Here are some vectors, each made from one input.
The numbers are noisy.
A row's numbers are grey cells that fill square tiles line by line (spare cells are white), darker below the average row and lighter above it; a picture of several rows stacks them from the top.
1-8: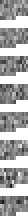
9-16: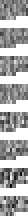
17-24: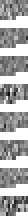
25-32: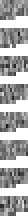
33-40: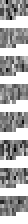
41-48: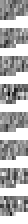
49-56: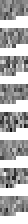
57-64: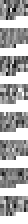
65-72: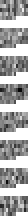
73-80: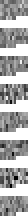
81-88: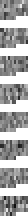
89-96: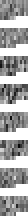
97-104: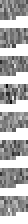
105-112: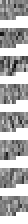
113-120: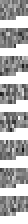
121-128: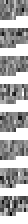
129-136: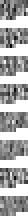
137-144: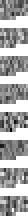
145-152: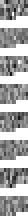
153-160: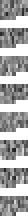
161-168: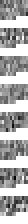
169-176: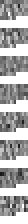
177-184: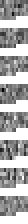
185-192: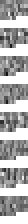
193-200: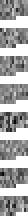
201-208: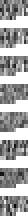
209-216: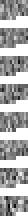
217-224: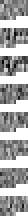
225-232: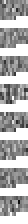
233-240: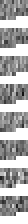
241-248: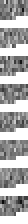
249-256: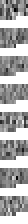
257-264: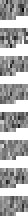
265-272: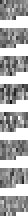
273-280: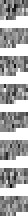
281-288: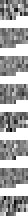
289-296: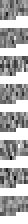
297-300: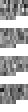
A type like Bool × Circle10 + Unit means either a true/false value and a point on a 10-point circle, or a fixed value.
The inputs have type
Bool × Tree11 × Tree11.
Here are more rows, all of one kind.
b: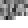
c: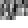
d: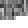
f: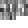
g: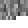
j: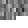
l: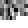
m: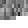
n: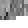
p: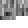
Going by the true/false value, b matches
c, f and l.
